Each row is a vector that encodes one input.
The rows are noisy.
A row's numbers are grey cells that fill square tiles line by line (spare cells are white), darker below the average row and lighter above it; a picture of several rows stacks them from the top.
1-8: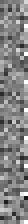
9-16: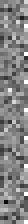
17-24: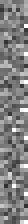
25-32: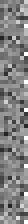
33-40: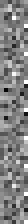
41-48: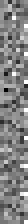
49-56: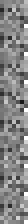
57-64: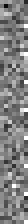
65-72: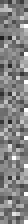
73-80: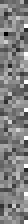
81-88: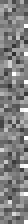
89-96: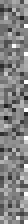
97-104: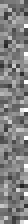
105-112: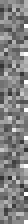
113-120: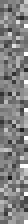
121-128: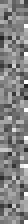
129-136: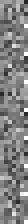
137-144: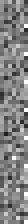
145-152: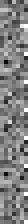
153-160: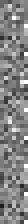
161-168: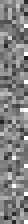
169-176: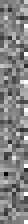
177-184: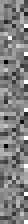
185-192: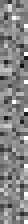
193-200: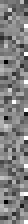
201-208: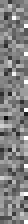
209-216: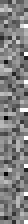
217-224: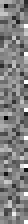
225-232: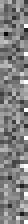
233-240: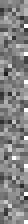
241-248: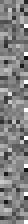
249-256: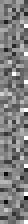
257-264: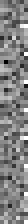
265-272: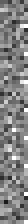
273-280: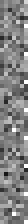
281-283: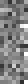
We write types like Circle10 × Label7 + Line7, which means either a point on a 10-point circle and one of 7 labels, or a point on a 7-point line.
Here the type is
Bool × Line4 + Line5 × Line11.
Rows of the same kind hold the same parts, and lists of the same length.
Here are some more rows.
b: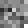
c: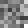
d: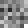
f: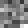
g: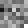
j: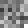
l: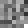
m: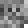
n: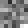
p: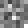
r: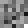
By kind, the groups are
b, c, d, g, j, m
f, l, n, p, r

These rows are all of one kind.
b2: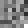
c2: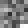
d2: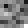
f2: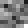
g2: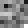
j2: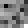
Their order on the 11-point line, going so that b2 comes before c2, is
g2, b2, d2, f2, c2, j2.
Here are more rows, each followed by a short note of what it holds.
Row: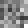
a point on a 4-point line and a true/false value
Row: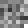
a point on a 4-point line and a true/false value
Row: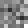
a point on a 4-point line and a true/false value
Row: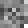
a point on a 4-point line and a true/false value
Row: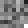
a point on a 5-point line and a point on an 11-point line
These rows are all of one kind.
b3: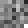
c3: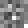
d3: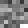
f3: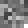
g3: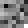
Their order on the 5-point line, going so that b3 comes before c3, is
g3, b3, f3, c3, d3.
